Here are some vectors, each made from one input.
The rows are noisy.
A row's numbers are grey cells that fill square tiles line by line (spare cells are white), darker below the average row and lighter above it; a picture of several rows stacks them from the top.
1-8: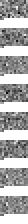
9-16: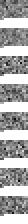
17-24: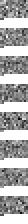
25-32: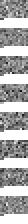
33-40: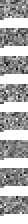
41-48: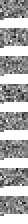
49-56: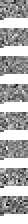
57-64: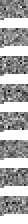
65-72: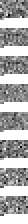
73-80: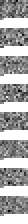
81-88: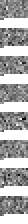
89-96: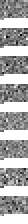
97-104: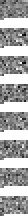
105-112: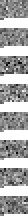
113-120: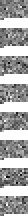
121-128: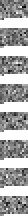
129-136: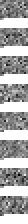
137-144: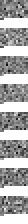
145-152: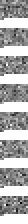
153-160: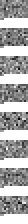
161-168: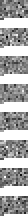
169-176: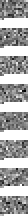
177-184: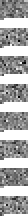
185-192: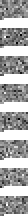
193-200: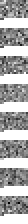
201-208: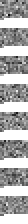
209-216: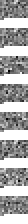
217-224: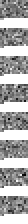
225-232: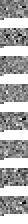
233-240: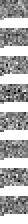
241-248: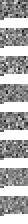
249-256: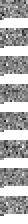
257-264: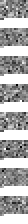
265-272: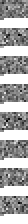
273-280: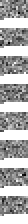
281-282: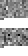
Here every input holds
a node of a 13-node tree, together with either a fixed value, or a node of each of three 14-node trees.
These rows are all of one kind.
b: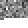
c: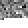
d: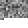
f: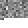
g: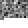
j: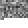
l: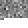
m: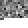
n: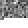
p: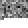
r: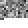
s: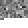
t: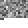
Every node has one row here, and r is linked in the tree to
t.
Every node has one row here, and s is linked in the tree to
c, l and m.
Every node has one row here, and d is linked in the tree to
j and l.
